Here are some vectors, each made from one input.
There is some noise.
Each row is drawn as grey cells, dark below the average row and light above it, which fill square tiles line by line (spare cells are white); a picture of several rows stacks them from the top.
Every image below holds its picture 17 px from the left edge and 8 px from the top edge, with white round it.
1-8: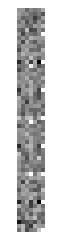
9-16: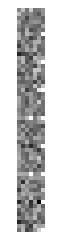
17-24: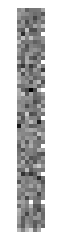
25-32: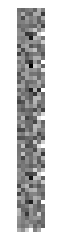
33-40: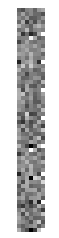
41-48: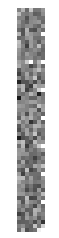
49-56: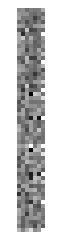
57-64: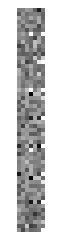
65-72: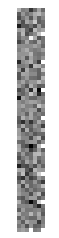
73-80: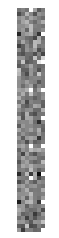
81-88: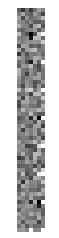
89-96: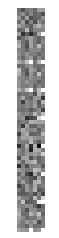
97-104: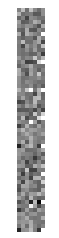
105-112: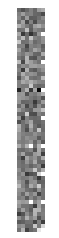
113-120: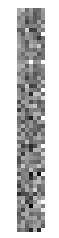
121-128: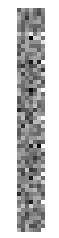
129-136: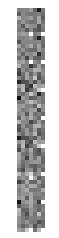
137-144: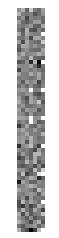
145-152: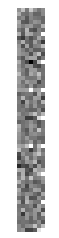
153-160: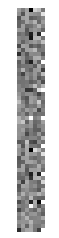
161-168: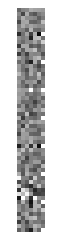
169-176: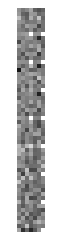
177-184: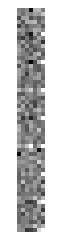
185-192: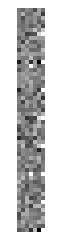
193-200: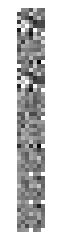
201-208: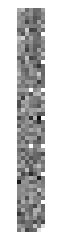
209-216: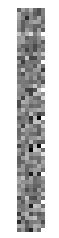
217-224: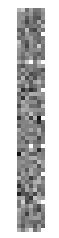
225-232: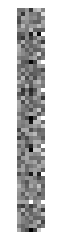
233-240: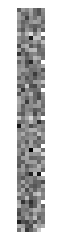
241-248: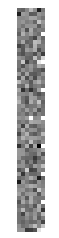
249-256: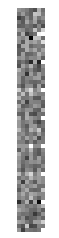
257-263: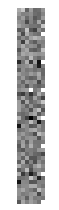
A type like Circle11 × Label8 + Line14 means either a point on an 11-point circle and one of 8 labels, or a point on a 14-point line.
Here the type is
Circle18 + Unit.
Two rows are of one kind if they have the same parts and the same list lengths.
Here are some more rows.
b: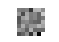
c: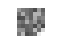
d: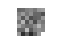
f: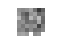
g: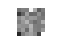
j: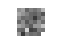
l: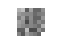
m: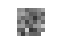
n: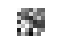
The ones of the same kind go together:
b, c, d, f, g, j, l, m
n

